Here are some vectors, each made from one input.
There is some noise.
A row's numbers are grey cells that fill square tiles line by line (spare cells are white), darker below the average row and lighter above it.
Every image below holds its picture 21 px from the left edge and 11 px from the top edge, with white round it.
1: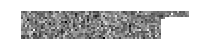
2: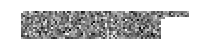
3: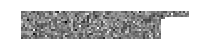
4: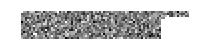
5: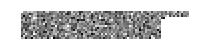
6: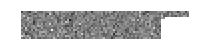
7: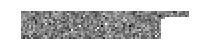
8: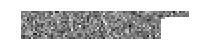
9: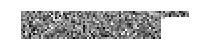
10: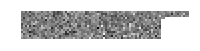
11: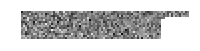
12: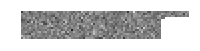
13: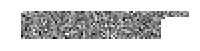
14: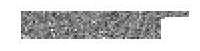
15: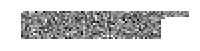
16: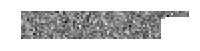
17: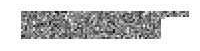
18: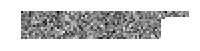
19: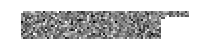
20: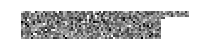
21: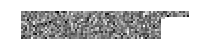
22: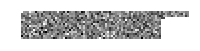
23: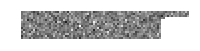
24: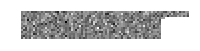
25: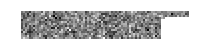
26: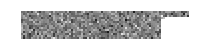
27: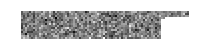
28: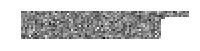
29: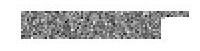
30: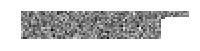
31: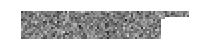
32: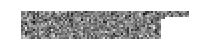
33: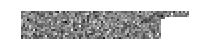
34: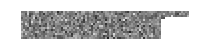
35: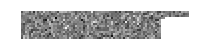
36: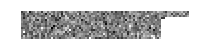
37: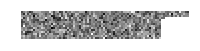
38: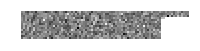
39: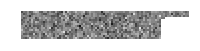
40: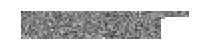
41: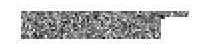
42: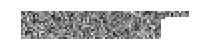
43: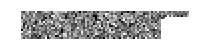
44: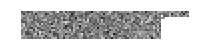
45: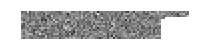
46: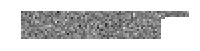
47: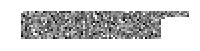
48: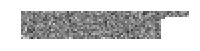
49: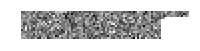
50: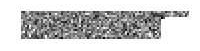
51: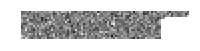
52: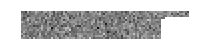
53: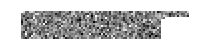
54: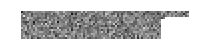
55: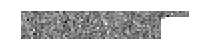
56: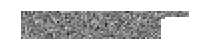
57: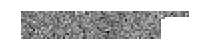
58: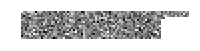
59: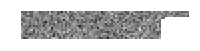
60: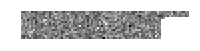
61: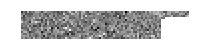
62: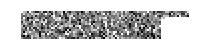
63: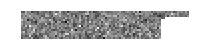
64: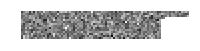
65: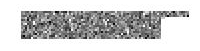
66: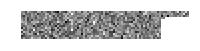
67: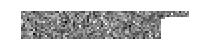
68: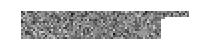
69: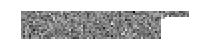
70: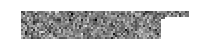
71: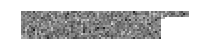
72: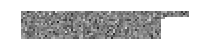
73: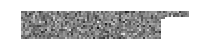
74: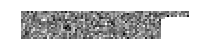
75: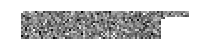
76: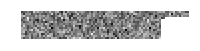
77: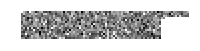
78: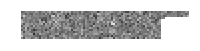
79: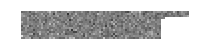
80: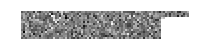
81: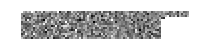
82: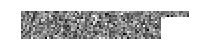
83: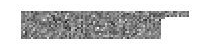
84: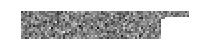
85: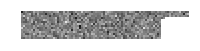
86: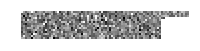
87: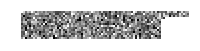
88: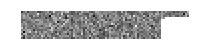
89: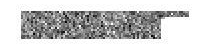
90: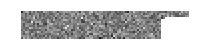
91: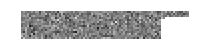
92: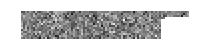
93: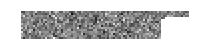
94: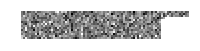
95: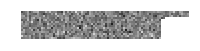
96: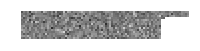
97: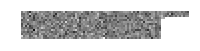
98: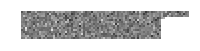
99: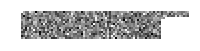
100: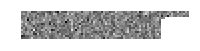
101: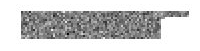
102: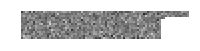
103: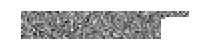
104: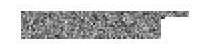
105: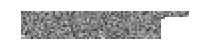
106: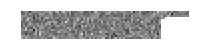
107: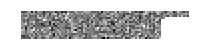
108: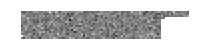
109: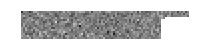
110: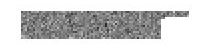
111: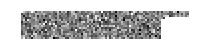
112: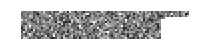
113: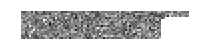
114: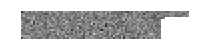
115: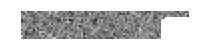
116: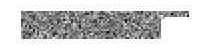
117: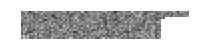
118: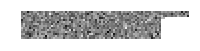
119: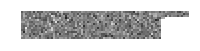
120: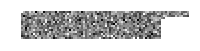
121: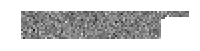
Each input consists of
a node of an 8-node tree and a true/false value, together with either a fixed value, or a node of an 8-node tree.
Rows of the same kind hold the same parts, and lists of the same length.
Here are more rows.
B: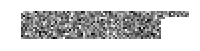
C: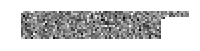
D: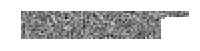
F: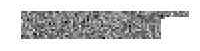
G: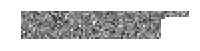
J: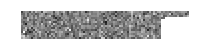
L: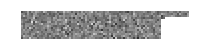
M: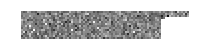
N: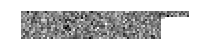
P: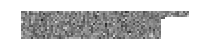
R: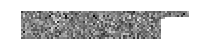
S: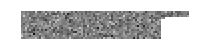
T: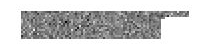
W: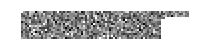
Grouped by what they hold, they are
B, F, G, M, N, T, W
C, D, J, L, P, R, S

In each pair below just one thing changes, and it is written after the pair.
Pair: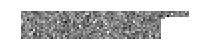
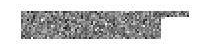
the node of the tree
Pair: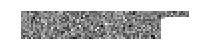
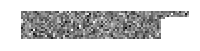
the node of the tree
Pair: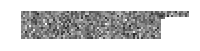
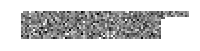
the true/false value
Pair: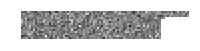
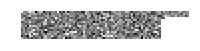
the true/false value
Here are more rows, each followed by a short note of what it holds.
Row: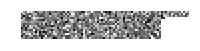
a node of an 8-node tree and a true/false value
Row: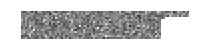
a node of an 8-node tree and a true/false value
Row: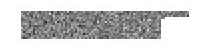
a node of each of two 8-node trees and a true/false value
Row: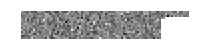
a node of an 8-node tree and a true/false value
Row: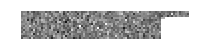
a node of an 8-node tree and a true/false value
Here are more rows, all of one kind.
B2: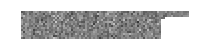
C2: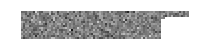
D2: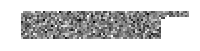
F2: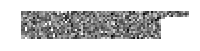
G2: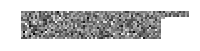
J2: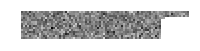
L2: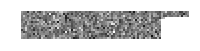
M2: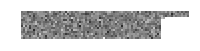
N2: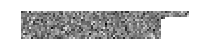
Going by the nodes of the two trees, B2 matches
G2, J2 and M2.
